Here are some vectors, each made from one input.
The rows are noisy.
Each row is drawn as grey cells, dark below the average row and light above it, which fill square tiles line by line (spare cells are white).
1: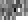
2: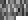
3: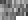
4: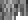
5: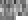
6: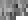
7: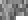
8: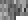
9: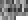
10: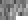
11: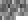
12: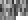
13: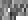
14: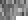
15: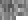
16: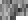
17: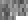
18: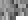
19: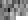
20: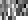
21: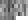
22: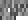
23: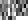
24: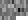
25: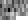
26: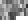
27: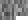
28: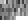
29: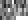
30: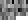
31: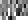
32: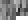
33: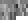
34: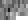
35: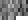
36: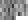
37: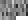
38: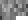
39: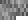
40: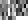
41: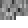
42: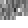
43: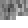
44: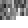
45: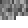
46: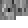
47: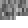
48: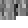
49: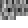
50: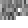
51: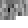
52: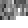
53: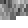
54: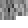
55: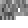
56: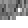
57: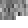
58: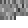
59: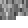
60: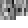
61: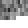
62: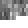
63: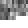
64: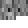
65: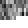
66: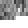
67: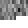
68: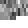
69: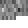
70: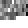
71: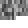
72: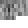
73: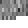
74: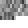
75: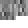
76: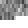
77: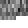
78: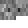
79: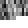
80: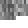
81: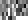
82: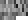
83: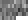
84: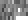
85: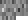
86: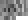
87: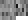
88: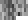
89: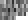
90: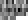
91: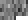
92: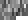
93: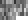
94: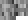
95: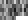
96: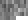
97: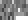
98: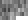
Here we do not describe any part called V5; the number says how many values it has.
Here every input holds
a list of up to two items, each a true/false value and a value of V5.
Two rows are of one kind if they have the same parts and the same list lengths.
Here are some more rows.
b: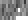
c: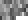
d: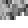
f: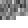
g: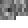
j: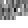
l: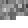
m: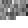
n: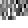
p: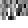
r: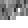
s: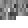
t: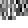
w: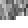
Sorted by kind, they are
b, f, j, r
c, d, g, l, m, s, w
n, p, t

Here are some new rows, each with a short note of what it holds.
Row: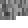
a list of one item
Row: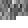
a list of two items
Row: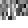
the empty list
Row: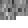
a list of two items
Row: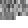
a list of one item
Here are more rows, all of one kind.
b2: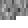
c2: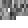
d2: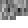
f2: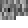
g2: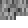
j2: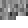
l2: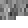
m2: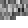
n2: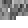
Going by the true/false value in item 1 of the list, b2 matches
d2, g2 and m2.
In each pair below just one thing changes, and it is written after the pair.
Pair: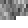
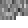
the true/false value in item 1 of the list
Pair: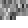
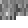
the true/false value in item 2 of the list
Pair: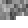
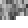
the value of V5 in item 2 of the list
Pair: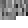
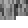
the value of V5 in item 2 of the list
